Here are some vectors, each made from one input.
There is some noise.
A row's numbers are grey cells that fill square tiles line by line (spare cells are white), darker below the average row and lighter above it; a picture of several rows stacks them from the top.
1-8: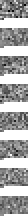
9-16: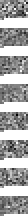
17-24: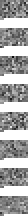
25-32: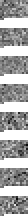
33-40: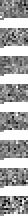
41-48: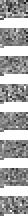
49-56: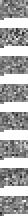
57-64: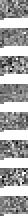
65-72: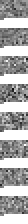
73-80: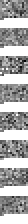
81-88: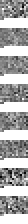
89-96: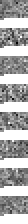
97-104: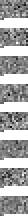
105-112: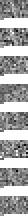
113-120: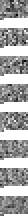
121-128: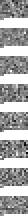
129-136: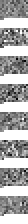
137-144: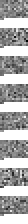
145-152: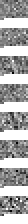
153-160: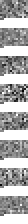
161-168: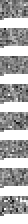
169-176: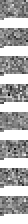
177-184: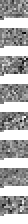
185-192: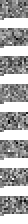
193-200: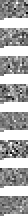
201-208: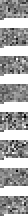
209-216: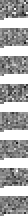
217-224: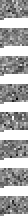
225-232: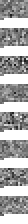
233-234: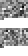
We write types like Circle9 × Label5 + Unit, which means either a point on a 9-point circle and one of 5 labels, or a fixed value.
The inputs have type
(Line8 + Tree9 × Tree9) × Tree9 × Tree9.
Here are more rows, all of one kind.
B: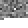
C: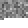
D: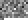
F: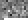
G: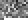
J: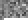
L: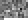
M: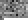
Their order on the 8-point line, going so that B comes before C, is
M, G, F, B, C, D, L, J.
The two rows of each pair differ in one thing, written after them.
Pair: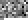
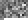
the place on the 8-point line
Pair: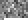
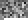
the place on the 8-point line
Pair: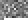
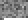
the node of one of the two trees
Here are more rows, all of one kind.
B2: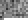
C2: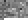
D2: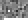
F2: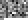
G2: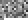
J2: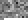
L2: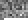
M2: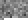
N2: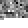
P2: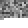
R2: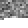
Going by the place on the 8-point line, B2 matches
C2 and F2.
